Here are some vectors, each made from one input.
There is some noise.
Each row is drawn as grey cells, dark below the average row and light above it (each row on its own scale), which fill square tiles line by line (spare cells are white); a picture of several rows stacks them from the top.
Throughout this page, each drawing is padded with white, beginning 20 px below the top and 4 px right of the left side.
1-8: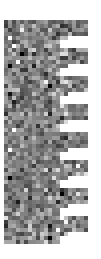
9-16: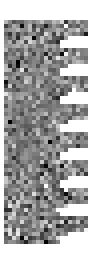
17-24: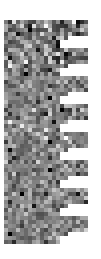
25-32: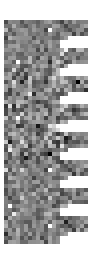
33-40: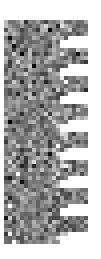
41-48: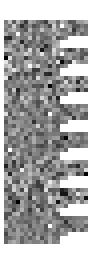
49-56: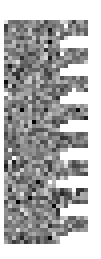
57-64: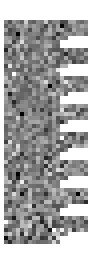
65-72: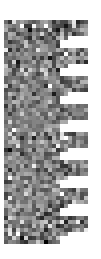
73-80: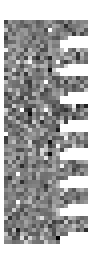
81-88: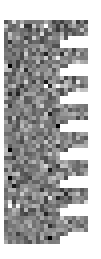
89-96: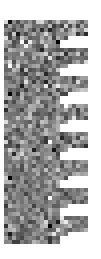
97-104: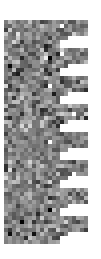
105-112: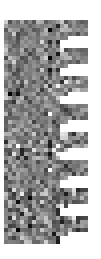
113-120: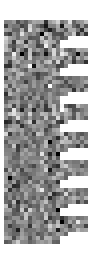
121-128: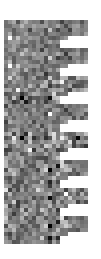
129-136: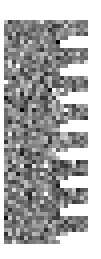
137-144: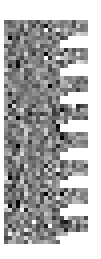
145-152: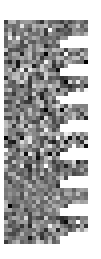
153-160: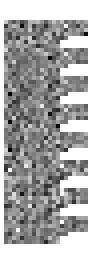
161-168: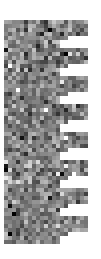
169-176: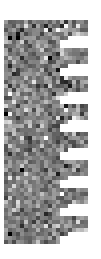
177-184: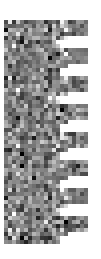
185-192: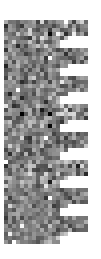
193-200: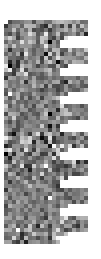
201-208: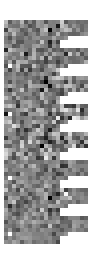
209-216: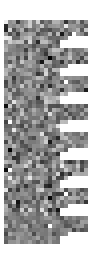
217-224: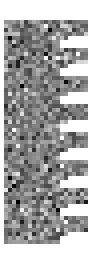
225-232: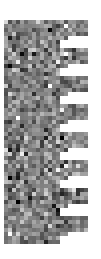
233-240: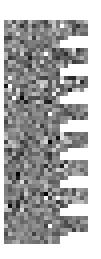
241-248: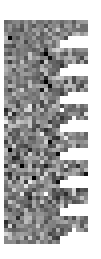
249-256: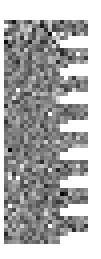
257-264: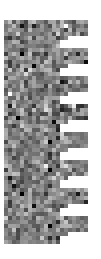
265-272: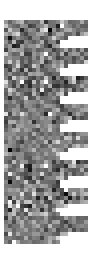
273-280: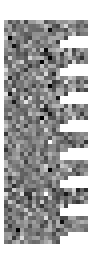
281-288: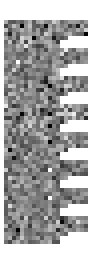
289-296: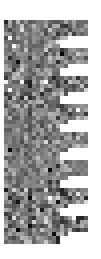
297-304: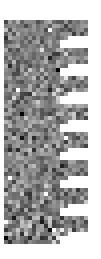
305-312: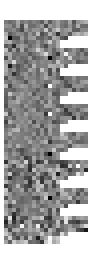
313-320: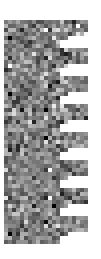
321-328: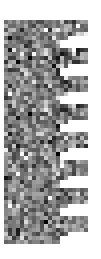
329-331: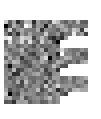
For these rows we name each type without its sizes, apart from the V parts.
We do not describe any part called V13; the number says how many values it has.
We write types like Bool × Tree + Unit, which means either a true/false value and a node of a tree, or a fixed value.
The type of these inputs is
(Bool × Bool × Bool + V13) × Label + Unit.
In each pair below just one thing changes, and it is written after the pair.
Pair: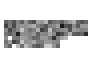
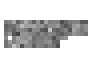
the label
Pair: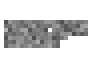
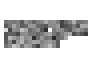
the value of V13
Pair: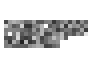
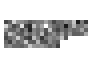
the value of V13
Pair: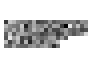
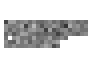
the value of V13
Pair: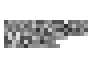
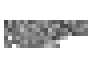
the label
